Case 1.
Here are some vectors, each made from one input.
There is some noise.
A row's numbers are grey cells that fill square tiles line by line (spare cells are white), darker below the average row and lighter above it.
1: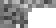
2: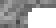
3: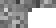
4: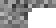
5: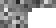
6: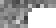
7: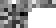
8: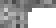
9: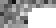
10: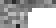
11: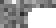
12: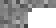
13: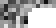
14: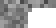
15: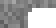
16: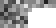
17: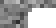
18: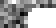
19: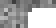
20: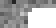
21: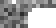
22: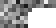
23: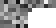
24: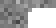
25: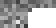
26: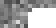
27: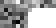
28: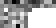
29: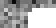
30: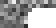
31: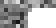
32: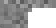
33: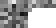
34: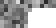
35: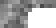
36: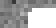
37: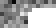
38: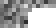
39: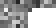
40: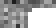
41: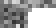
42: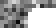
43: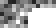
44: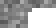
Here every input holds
a list of up to two points on a 5-point line.
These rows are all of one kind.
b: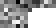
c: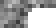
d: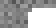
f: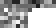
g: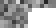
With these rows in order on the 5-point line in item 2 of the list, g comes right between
c and f.
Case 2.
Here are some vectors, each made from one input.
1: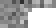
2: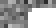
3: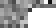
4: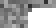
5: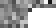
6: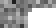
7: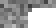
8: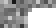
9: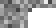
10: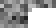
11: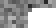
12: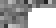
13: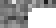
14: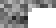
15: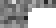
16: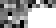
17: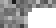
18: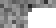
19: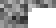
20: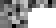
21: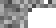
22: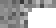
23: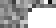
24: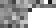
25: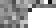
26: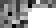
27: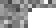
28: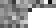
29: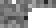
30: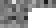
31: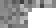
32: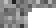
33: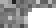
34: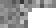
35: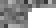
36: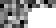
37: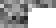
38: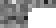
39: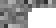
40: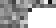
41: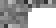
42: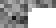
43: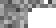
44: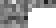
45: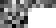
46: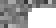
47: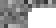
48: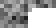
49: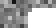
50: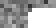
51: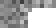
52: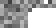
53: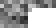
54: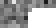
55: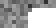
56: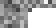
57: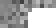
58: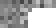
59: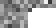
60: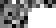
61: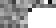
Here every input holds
a point on an 8-point line and a true/false value.
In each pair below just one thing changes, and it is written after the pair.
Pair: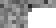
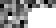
the true/false value
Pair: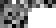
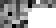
the place on the 8-point line
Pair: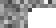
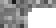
the place on the 8-point line
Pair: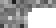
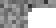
the place on the 8-point line
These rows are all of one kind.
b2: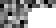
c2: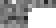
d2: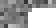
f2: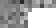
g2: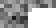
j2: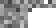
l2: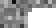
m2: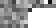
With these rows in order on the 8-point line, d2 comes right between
b2 and c2.
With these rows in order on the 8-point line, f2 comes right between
j2 and l2.
